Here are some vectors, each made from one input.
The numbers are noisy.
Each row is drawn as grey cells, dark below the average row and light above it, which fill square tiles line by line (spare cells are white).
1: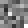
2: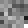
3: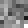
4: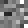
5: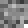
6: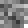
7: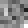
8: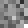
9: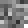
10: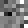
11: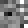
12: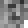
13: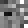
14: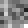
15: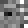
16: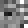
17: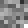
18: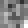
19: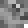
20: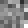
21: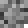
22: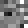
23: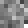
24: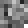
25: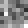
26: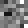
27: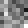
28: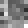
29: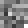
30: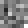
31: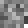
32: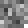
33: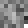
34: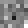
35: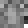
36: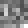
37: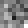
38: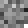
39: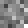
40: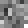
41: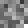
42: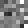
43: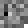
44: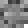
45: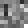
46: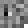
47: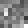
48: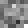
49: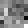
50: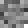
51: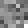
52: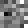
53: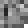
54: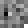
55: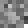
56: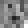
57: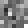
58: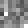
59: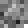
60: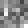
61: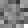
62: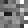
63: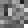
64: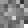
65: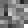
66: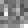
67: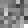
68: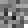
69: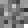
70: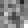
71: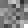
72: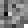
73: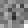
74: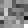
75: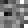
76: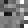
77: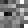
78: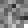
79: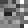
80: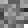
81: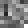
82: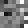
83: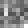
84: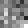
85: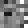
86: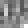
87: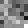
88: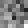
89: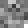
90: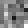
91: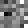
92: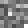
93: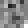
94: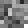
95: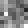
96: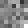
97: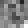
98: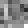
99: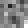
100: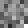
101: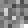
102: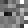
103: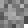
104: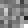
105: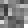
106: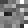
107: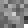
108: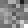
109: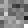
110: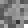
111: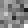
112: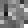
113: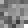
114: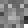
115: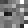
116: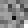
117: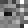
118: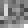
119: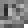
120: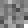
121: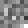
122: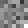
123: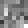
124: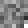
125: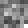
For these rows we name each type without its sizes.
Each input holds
a label, together with either a fixed value, or four true/false values.
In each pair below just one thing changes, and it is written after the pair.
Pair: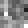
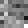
one of the four true/false values
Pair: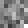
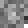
one of the four true/false values
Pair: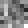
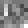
one of the four true/false values
